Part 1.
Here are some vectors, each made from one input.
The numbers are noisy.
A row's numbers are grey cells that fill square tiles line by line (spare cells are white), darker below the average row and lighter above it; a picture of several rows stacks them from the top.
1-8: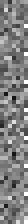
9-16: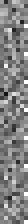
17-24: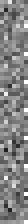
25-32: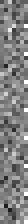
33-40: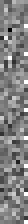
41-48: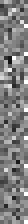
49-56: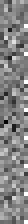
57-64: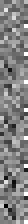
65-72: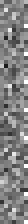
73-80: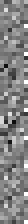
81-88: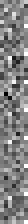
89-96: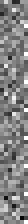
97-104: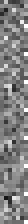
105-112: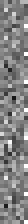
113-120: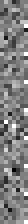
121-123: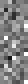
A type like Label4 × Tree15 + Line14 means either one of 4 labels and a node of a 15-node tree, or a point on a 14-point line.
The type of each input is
Bool × Bool × Bool + Label8 × Line11.
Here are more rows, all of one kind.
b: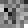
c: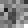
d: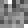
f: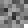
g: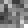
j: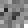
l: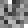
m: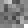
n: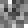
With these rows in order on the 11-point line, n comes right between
f and j.
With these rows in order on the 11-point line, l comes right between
d and f.
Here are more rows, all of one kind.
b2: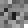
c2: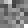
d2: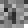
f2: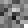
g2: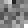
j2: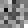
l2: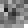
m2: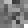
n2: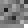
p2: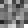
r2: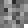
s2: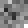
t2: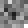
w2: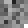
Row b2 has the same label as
c2, s2 and t2.
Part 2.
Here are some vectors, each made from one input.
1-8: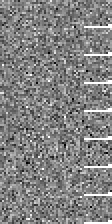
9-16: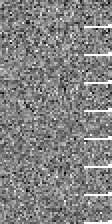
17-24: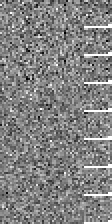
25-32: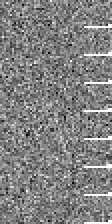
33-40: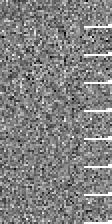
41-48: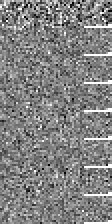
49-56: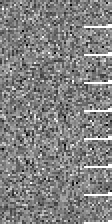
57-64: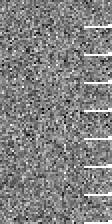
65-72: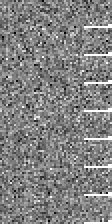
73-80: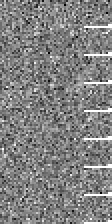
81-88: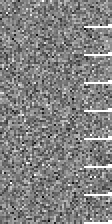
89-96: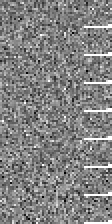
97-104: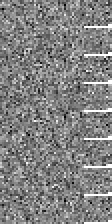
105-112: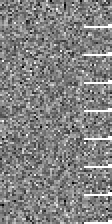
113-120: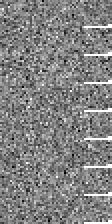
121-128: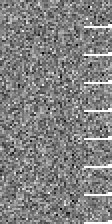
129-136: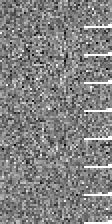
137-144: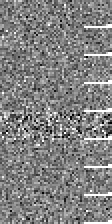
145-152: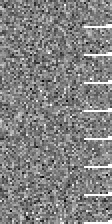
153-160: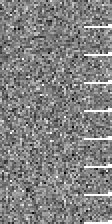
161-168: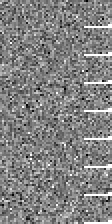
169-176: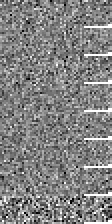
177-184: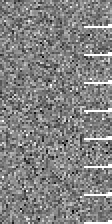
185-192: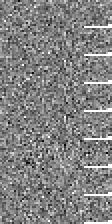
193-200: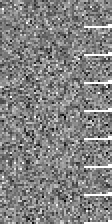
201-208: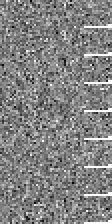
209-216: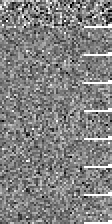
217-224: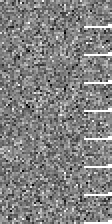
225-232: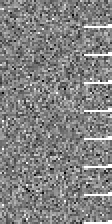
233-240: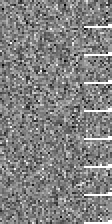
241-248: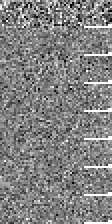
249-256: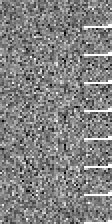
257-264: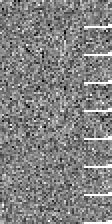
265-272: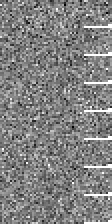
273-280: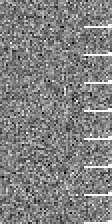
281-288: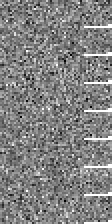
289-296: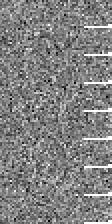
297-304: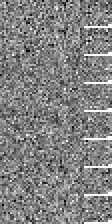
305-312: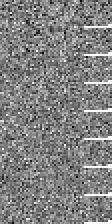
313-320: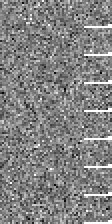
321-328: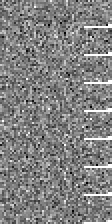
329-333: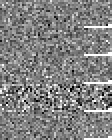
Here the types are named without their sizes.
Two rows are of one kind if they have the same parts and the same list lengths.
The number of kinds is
4.
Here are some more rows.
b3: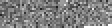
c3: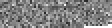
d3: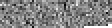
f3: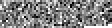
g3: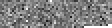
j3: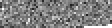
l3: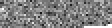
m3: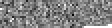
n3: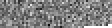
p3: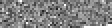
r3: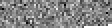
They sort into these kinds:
b3, c3, g3, n3
d3, r3
f3
j3, l3, m3, p3

